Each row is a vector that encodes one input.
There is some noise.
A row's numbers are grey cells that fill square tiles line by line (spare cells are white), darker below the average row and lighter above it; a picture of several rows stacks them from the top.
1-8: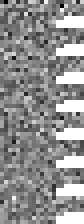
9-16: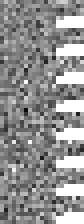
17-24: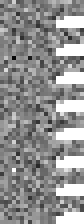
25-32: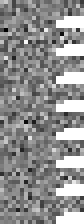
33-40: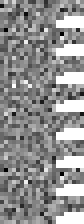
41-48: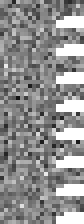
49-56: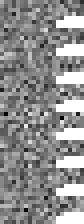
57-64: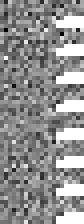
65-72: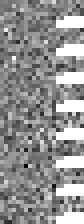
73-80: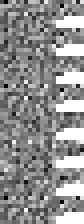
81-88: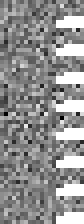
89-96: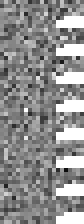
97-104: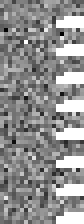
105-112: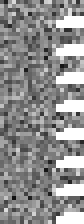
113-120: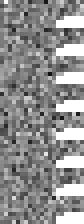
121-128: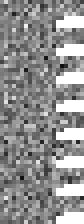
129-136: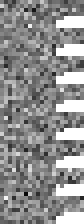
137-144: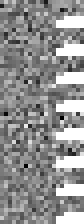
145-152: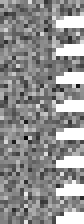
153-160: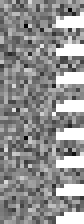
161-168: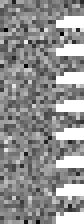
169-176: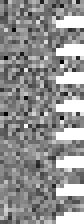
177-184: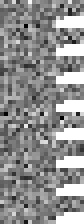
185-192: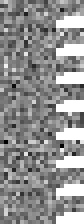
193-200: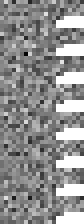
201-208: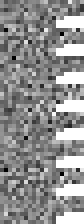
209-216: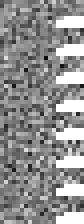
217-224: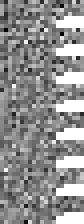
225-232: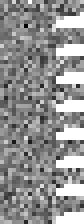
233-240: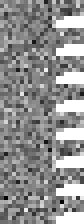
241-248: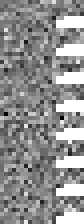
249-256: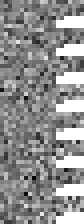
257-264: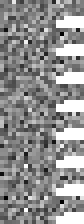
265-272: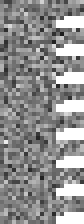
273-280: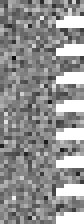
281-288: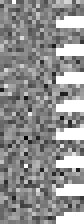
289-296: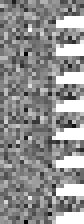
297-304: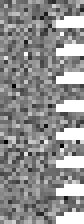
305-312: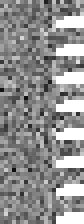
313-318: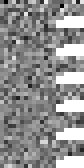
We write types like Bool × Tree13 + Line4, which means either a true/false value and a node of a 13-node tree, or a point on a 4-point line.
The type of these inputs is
Bool × (Circle6 + Unit) × (Circle11 × Circle11 + Unit).
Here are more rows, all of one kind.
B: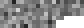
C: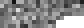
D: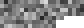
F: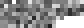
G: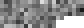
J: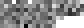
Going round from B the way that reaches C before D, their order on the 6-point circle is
B, C, D, J, G, F.
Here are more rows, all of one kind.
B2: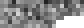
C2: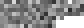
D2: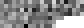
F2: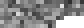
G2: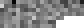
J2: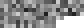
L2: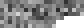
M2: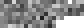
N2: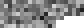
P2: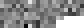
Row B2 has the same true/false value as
F2 and G2.
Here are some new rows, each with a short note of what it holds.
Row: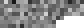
a point on each of two 11-point circles and a true/false value
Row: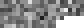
a point on a 6-point circle, a point on each of two 11-point circles and a true/false value
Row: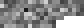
a point on a 6-point circle, a point on each of two 11-point circles and a true/false value
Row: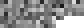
a point on a 6-point circle and a true/false value
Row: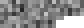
a point on a 6-point circle, a point on each of two 11-point circles and a true/false value
